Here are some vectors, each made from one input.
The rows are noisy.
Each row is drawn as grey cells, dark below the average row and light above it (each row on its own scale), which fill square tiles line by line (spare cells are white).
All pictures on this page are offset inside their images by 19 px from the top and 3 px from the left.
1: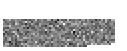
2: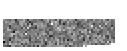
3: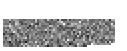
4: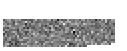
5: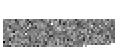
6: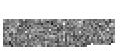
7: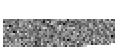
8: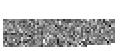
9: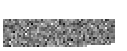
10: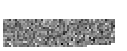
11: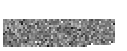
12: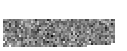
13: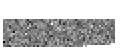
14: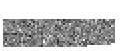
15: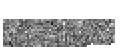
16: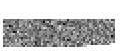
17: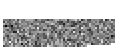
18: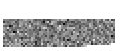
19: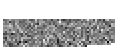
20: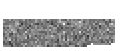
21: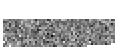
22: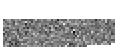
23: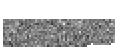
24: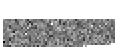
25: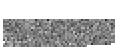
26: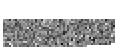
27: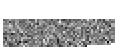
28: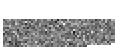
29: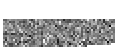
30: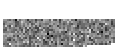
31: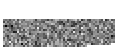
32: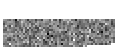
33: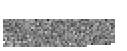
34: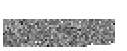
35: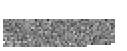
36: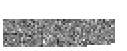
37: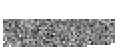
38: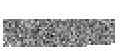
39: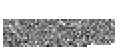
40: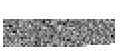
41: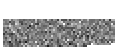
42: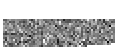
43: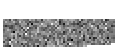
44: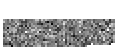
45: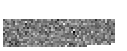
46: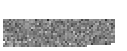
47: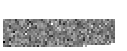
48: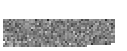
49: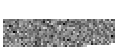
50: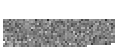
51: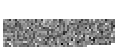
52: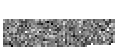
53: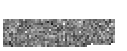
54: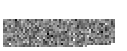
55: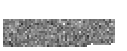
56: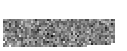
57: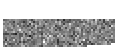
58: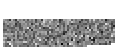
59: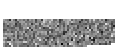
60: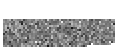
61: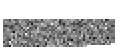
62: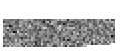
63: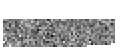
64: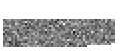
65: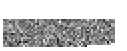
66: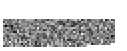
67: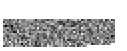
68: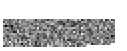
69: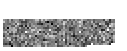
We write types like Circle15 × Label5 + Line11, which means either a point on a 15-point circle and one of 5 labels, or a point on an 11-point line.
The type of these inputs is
Bool × Bool × Bool + Tree10.
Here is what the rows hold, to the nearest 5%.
About 45% of them hold a node of a 10-node tree. The rest hold three true/false values.
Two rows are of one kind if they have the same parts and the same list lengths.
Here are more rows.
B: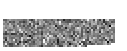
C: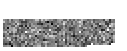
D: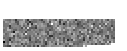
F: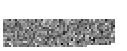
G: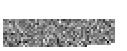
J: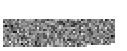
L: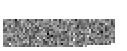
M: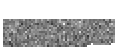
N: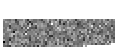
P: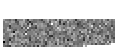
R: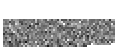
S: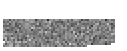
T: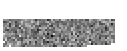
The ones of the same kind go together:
B, C, G, M, R
D, F, J, L, N, P, S, T

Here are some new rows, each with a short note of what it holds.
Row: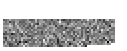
a node of a 10-node tree
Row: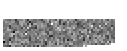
three true/false values
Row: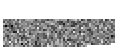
three true/false values
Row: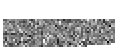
a node of a 10-node tree
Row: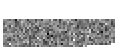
three true/false values
